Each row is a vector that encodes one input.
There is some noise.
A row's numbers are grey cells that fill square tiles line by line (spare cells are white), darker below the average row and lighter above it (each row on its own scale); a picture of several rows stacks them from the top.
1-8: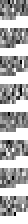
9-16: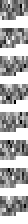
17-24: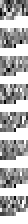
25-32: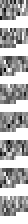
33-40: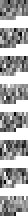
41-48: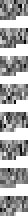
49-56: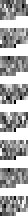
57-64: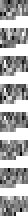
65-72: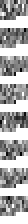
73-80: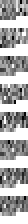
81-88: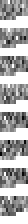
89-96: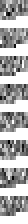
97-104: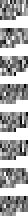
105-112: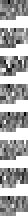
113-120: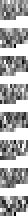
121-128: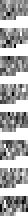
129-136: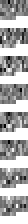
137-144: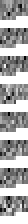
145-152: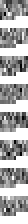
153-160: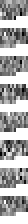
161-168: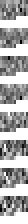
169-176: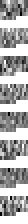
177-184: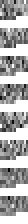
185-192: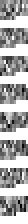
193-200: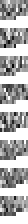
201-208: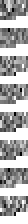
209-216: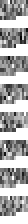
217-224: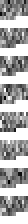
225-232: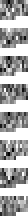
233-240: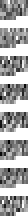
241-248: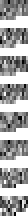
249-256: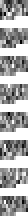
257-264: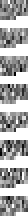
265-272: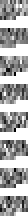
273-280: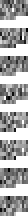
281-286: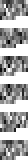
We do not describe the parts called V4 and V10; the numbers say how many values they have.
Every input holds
either a point on a 7-point line and a true/false value, or a value of V4 and a value of V10.
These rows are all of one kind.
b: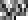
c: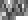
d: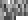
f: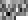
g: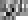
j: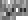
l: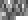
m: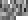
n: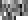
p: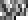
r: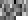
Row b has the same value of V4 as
c, d, l and p.
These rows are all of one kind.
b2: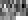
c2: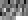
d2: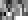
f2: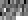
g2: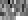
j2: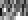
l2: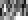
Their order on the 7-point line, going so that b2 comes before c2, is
b2, l2, j2, d2, g2, c2, f2.
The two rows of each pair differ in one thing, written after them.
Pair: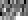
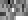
the true/false value
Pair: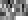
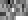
the place on the 7-point line
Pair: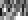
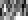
the place on the 7-point line
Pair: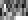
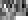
the true/false value
